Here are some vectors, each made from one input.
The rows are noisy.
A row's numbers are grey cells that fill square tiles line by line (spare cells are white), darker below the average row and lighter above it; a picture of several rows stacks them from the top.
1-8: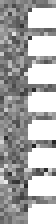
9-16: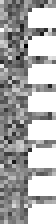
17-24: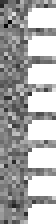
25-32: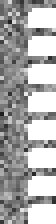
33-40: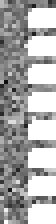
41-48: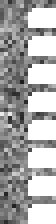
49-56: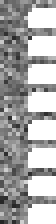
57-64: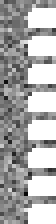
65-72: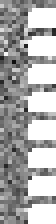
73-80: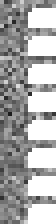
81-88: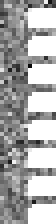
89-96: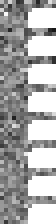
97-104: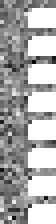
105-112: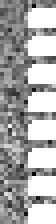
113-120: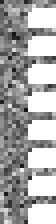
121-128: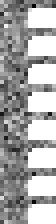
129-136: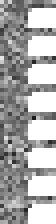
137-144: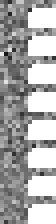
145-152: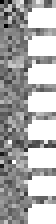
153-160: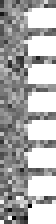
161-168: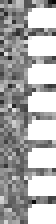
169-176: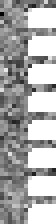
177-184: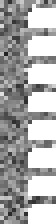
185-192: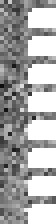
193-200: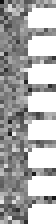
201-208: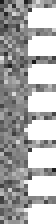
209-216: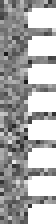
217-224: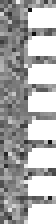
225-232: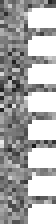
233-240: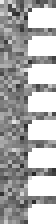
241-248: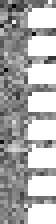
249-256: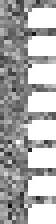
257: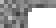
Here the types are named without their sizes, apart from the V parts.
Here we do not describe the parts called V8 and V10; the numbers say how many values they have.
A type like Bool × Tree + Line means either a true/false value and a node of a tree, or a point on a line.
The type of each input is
Bool × V10 + Line × (Line + V8).
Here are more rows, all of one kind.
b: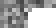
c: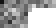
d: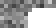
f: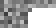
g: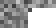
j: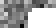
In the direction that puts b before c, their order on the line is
f, b, c, d, j, g.
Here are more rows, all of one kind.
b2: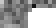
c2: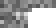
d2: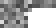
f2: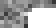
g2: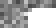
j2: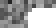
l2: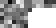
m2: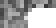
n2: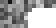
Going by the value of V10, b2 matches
d2, j2 and n2.
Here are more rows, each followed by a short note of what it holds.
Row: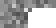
a point on each of two lines
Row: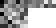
a point on each of two lines
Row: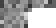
a true/false value and a value of V10
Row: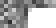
a point on a line and a value of V8
